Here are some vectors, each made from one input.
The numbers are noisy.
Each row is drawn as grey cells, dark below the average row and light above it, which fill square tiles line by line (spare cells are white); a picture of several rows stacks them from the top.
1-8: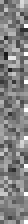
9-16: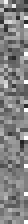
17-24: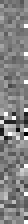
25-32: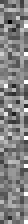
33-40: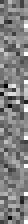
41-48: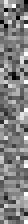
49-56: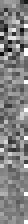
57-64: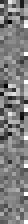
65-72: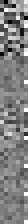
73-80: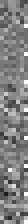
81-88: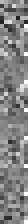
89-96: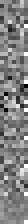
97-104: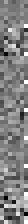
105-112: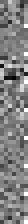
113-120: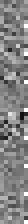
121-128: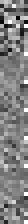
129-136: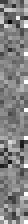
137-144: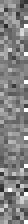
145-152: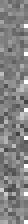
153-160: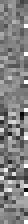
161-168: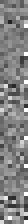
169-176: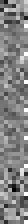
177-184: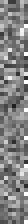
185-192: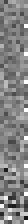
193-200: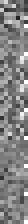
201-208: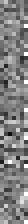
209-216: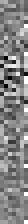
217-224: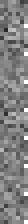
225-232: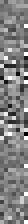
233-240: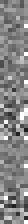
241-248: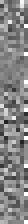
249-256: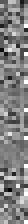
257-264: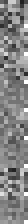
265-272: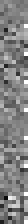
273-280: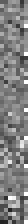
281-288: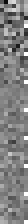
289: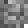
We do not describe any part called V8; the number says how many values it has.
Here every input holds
a list of up to two items, each a true/false value and a value of V8.
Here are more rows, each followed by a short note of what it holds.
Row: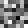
the empty list
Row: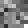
a list of two items
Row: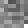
a list of two items
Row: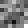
the empty list
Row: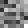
a list of one item
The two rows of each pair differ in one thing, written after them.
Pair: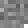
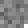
the value of V8 in item 2 of the list
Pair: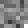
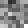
the true/false value in item 2 of the list
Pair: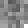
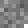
the value of V8 in item 1 of the list
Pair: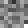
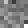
the value of V8 in item 2 of the list
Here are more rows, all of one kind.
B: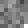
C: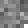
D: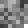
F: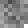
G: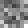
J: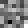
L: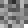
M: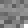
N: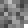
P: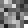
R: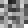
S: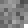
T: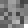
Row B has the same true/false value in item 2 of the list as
C, D, M and R.
